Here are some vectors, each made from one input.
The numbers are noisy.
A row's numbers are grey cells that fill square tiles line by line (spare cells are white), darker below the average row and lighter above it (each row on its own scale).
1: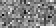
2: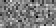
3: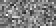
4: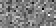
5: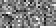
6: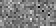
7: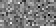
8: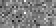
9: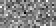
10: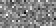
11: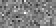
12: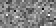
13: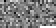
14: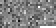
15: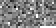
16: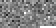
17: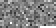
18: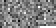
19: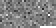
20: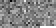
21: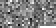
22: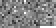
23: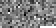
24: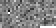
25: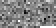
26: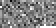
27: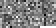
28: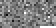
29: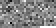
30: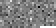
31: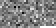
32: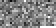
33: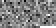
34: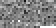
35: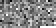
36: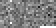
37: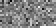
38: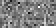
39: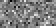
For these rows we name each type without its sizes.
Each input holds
a point on each of two circles.
